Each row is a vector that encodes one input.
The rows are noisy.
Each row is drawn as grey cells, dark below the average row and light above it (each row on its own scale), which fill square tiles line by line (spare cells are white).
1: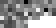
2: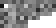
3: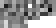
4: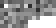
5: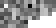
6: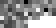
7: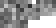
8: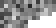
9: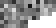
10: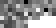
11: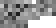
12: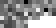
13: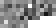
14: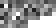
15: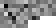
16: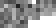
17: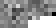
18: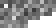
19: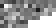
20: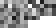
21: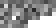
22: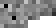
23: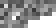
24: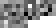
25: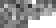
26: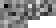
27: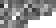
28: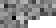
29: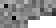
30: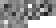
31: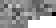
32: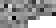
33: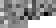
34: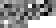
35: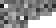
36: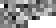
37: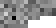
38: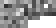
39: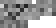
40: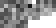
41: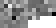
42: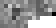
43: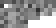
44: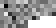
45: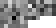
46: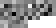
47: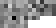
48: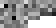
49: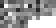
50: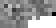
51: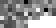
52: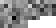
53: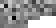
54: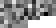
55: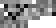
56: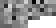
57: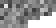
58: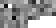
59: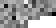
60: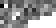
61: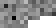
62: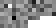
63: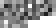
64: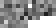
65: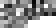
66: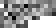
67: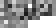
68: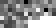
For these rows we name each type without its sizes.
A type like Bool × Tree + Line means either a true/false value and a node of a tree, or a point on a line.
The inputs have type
Bool × Tree + Unit.
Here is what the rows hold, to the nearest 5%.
About 10% of them hold a fixed value. The rest hold a node of a tree and a true/false value.
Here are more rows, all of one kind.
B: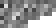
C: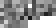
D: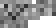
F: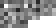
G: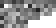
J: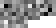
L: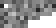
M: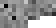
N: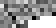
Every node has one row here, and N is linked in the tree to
D and M.
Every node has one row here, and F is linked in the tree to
G.
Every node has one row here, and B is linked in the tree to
C and M.
